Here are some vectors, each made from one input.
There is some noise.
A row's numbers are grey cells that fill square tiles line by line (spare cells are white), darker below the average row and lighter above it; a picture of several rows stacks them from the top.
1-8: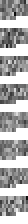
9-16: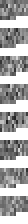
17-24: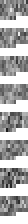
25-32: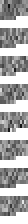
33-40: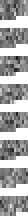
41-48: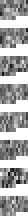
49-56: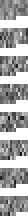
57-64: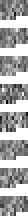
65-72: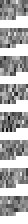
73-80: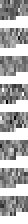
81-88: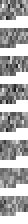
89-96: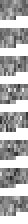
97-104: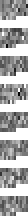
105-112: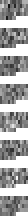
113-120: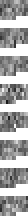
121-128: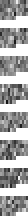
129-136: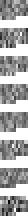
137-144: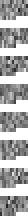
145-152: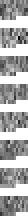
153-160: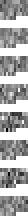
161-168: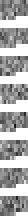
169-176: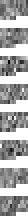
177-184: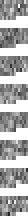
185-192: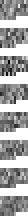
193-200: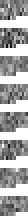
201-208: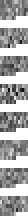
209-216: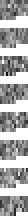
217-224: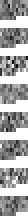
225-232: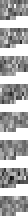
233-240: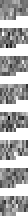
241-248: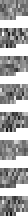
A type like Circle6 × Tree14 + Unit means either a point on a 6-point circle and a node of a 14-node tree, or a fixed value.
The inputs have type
Bool × (Label6 + Line4) + List3(Line5).
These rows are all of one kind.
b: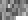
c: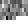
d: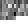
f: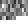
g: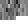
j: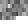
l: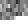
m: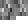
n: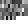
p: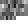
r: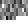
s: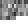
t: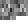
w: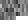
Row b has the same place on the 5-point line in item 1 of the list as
g, j, l and w.
